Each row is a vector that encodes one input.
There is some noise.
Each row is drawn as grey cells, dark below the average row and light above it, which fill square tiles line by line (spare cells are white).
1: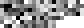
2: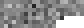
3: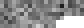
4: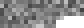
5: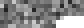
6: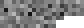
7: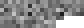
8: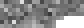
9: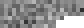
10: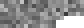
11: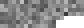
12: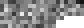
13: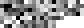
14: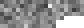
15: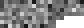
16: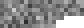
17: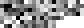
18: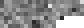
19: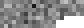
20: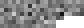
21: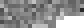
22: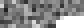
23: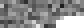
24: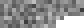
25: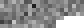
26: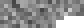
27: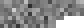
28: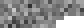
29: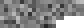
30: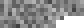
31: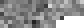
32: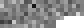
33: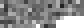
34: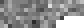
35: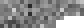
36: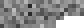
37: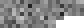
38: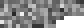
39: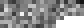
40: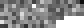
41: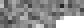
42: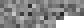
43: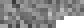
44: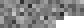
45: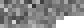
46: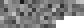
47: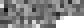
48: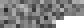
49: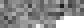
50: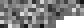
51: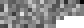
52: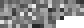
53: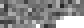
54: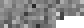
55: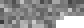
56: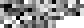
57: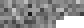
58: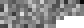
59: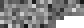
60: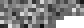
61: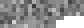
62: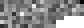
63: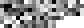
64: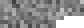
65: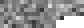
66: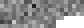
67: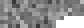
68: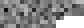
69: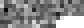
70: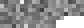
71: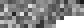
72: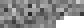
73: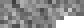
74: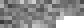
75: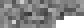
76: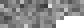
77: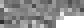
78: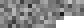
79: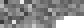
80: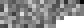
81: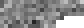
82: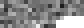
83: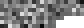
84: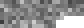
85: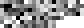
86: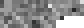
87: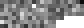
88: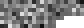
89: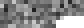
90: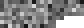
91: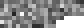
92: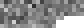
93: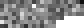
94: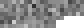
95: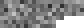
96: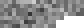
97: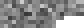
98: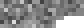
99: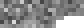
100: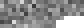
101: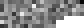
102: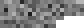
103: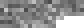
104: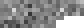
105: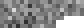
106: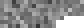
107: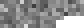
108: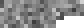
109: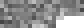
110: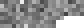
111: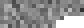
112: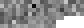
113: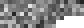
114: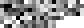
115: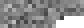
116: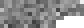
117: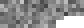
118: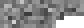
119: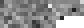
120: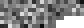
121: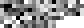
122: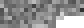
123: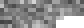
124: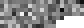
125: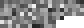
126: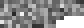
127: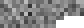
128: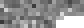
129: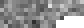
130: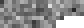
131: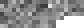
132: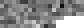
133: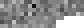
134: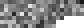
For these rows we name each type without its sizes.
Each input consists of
a list of points on a line.
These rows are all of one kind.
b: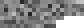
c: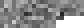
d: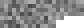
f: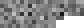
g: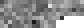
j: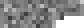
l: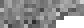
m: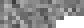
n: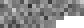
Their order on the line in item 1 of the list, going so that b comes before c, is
b, f, n, d, m, j, c, l, g.
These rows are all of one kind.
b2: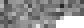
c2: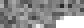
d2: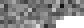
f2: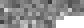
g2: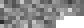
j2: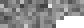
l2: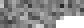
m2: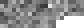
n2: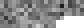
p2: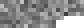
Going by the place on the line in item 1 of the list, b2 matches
c2, l2 and n2.
